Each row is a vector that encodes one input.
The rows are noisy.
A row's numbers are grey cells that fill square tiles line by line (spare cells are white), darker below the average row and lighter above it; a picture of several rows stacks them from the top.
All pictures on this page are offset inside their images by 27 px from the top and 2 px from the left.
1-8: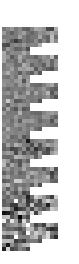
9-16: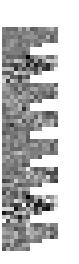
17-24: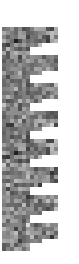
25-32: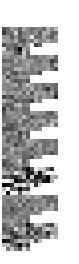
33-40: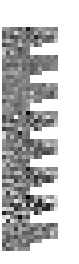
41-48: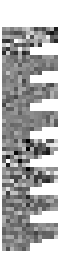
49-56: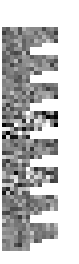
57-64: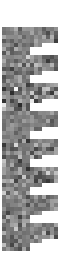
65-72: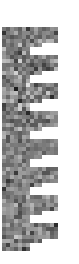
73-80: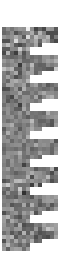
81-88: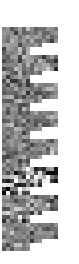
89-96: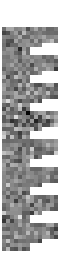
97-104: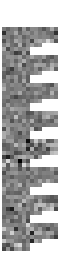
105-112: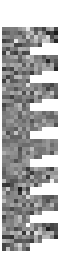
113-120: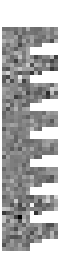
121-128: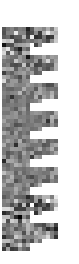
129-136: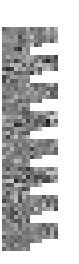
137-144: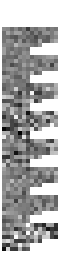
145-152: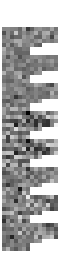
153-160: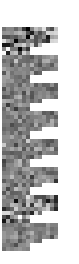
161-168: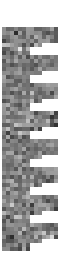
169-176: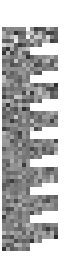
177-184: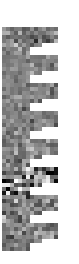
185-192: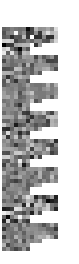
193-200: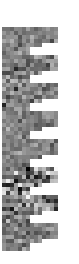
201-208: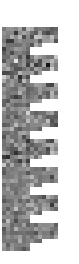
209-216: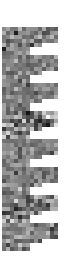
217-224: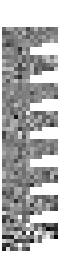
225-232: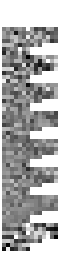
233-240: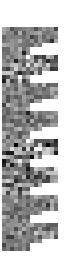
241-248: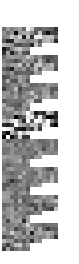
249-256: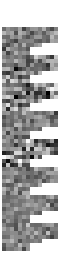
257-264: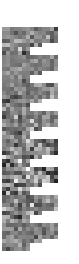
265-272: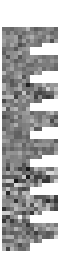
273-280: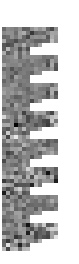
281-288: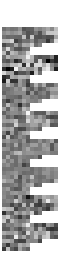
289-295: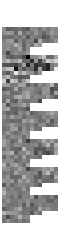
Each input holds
a point on a 17-point line.
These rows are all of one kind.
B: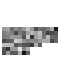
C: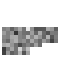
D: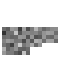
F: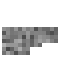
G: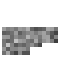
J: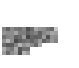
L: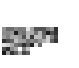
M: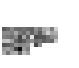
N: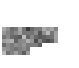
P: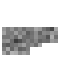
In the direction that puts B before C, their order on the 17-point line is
P, J, D, L, F, B, N, G, C, M.
